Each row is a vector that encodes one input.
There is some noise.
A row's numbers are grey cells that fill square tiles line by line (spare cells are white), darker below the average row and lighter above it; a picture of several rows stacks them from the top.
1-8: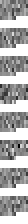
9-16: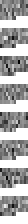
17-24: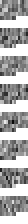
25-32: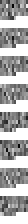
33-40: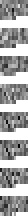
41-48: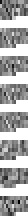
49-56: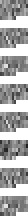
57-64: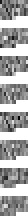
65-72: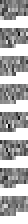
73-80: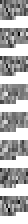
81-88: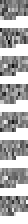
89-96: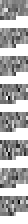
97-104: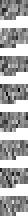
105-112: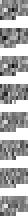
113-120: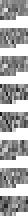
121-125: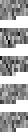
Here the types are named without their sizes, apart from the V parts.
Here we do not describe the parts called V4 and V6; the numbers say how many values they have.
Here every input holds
a true/false value, together with either a point on a line and a value of V4, or a value of V6.
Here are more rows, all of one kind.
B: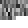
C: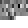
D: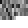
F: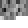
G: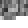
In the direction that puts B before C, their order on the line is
D, B, G, C, F.
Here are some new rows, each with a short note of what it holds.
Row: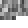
a true/false value and a value of V6
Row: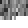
a point on a line, a true/false value and a value of V4
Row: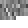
a true/false value and a value of V6
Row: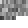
a true/false value and a value of V6
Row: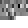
a point on a line, a true/false value and a value of V4
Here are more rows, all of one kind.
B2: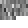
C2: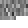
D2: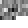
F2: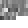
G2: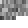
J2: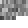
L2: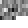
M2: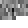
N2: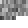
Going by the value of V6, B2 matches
G2, J2 and N2.
